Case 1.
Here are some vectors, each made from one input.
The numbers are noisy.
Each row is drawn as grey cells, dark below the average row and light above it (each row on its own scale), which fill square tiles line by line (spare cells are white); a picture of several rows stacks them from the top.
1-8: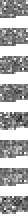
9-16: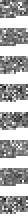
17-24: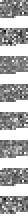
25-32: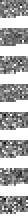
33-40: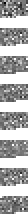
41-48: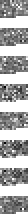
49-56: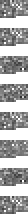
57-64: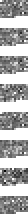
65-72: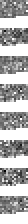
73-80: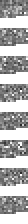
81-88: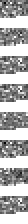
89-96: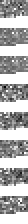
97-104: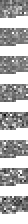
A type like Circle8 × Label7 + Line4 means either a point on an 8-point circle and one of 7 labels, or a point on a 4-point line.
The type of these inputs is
Bool × Bool × Bool × Bool.
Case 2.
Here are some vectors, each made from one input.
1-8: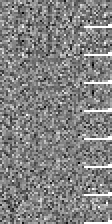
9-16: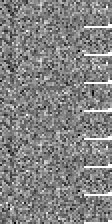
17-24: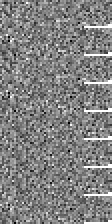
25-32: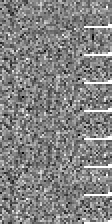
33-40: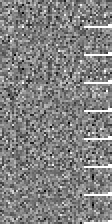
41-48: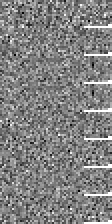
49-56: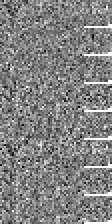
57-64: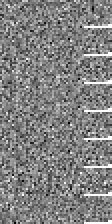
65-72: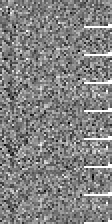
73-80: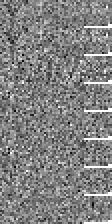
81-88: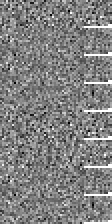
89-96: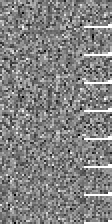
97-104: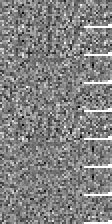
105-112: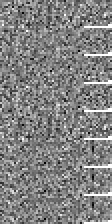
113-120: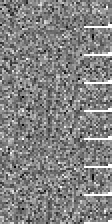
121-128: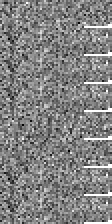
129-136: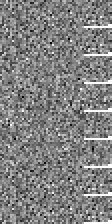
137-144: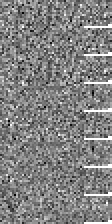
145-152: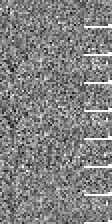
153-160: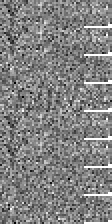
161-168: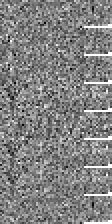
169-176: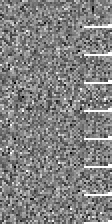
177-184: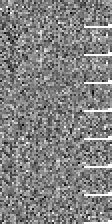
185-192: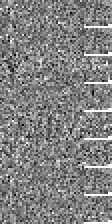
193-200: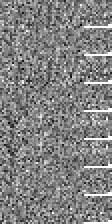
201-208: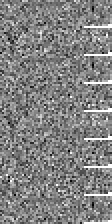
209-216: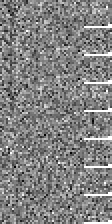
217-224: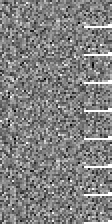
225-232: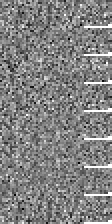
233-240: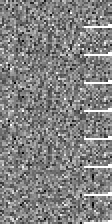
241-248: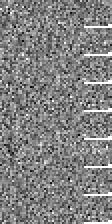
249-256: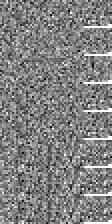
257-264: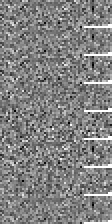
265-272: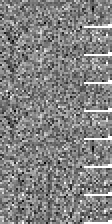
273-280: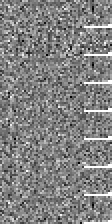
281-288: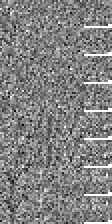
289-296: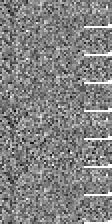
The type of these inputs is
Label6.
